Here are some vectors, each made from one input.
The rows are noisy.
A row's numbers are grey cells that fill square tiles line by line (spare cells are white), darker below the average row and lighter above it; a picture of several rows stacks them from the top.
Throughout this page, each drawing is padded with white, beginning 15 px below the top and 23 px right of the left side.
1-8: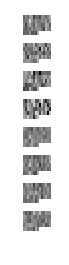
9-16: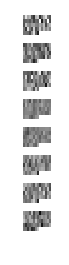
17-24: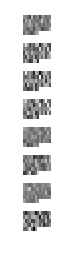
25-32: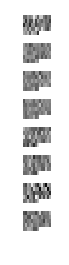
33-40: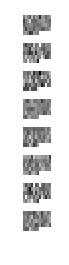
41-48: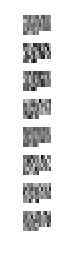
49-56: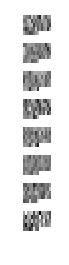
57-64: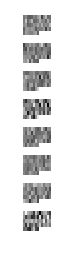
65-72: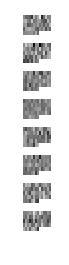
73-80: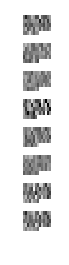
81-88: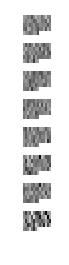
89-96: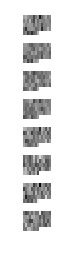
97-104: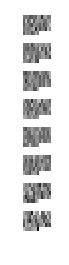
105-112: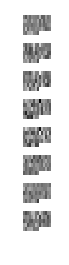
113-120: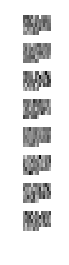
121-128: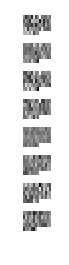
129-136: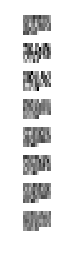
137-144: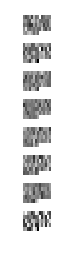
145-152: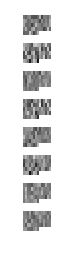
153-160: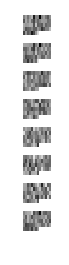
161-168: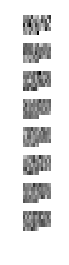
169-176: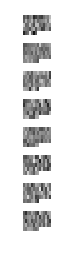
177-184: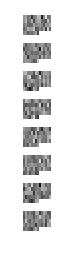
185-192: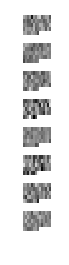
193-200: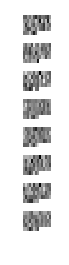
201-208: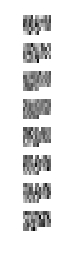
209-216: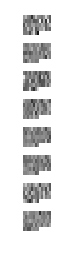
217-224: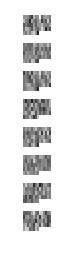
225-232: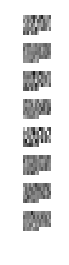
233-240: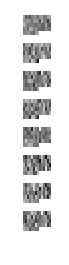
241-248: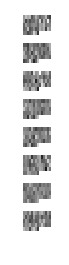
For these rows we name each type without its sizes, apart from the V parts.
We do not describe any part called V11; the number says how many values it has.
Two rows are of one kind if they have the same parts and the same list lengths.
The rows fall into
2 kinds.
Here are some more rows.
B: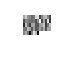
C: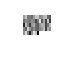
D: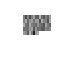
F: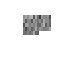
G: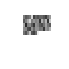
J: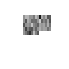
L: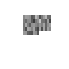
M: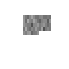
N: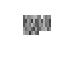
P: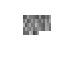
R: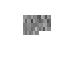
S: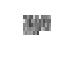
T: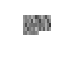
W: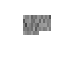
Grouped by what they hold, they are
B, C, D, J, L, S, W
F, G, M, N, P, R, T

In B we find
a label and a value of V11.
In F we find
a point on a line and a value of V11.
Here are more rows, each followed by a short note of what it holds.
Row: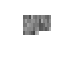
a label and a value of V11
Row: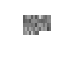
a point on a line and a value of V11
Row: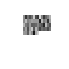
a label and a value of V11
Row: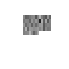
a label and a value of V11
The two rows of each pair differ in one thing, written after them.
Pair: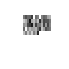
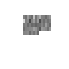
the value of V11
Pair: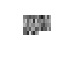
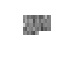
the value of V11
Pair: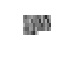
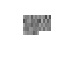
the label
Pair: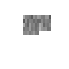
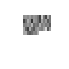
the value of V11
